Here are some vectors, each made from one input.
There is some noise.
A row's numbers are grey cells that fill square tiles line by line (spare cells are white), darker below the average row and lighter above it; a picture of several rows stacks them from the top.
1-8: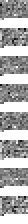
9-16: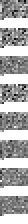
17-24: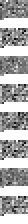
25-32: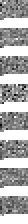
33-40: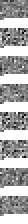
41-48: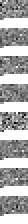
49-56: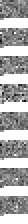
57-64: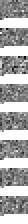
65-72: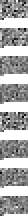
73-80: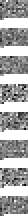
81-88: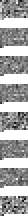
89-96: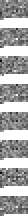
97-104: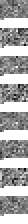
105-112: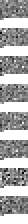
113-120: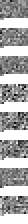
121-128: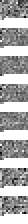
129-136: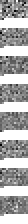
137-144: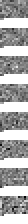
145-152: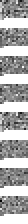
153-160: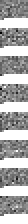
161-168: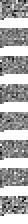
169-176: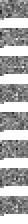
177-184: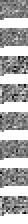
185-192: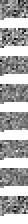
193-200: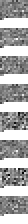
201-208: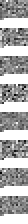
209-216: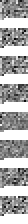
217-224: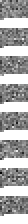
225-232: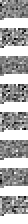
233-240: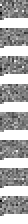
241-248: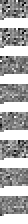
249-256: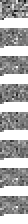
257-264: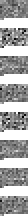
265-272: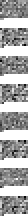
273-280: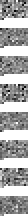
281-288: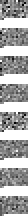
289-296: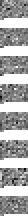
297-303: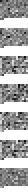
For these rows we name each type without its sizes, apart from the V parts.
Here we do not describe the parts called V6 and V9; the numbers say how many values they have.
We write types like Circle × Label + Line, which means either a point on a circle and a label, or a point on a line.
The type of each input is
(Bool × V9 + V6) × Label + Circle.
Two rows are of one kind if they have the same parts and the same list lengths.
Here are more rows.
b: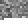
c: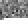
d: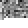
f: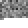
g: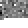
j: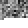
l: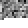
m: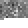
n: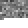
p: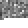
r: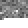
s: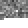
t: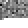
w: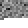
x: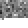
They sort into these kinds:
b, c, f, g, p, t, w, x
d, j, l
m, n, r, s

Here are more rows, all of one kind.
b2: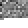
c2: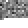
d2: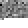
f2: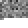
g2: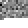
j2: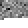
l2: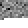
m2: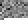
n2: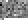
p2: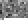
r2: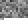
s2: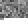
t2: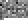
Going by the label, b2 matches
r2 and s2.
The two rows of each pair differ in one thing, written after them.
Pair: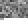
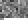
the value of V9
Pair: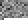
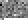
the label
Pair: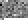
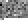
the value of V9
